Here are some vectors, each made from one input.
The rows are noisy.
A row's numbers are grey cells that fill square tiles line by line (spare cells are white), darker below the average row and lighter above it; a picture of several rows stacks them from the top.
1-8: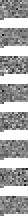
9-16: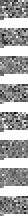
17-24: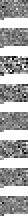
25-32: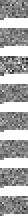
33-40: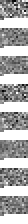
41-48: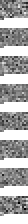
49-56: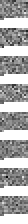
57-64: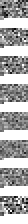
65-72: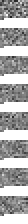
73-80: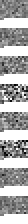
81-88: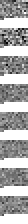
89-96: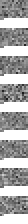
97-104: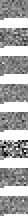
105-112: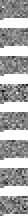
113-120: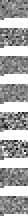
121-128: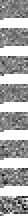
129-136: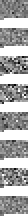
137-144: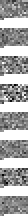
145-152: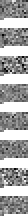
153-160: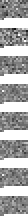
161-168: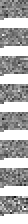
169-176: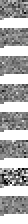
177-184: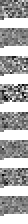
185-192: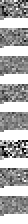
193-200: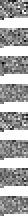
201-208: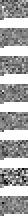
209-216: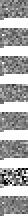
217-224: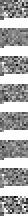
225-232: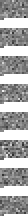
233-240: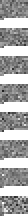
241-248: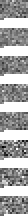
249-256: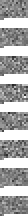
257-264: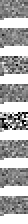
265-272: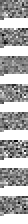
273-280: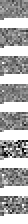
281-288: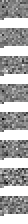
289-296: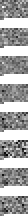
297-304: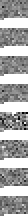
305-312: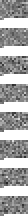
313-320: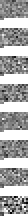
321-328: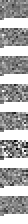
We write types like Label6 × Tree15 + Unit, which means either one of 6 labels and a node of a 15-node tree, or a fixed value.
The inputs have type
Bool × (Tree7 + Tree10).
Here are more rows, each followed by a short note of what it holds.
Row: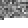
a node of a 7-node tree and a true/false value
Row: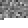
a node of a 7-node tree and a true/false value
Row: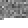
a node of a 10-node tree and a true/false value
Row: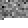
a node of a 7-node tree and a true/false value
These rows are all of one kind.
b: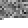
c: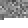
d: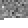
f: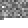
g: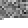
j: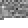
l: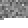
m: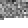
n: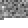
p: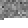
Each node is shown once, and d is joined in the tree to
n and p.
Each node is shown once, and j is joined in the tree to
c and n.
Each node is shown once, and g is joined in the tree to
b, f and m.
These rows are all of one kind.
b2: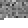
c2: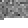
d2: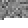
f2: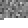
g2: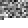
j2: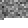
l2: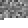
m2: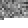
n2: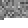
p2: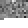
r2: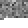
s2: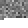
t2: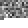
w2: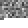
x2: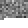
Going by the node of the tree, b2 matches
n2, r2, t2 and w2.
